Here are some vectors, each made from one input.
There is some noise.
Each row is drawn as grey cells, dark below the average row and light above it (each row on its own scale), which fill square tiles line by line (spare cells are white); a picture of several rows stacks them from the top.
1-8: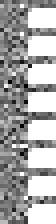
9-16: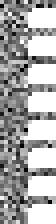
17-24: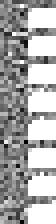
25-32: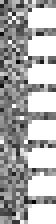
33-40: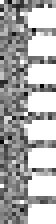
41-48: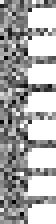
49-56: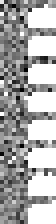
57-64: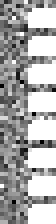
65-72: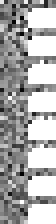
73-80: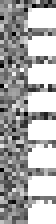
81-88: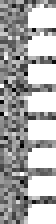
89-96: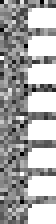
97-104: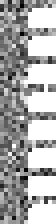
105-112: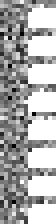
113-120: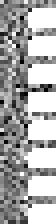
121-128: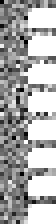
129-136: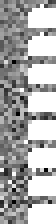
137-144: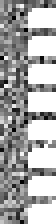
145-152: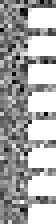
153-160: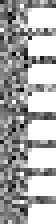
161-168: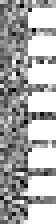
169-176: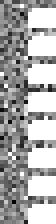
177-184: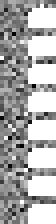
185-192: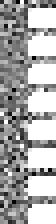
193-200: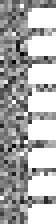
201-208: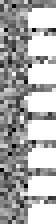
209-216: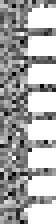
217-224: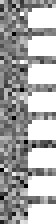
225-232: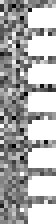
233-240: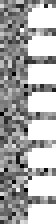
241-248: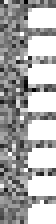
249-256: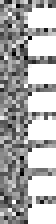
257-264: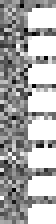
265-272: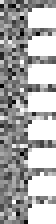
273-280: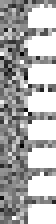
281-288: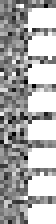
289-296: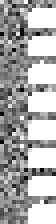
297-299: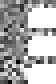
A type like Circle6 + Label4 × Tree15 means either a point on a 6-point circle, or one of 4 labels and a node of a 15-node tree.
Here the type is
(Label5 + Line9) × Line7 + List2(Line5).
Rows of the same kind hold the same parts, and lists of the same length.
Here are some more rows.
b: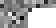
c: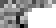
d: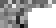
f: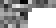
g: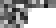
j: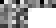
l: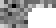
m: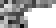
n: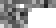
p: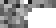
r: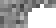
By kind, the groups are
b, p
c, d, m
f, g, n
j
l, r

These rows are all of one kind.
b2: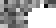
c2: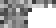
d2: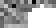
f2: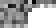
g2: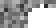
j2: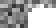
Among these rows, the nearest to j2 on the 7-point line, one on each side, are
f2 and g2.
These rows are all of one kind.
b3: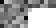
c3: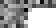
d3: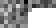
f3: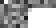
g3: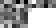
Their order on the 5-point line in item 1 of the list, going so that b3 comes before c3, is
b3, f3, g3, c3, d3.
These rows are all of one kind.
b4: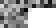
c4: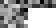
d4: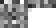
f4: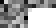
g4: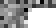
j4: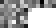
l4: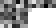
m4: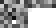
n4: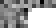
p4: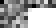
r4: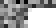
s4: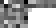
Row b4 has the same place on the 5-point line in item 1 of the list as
c4, g4, j4 and n4.
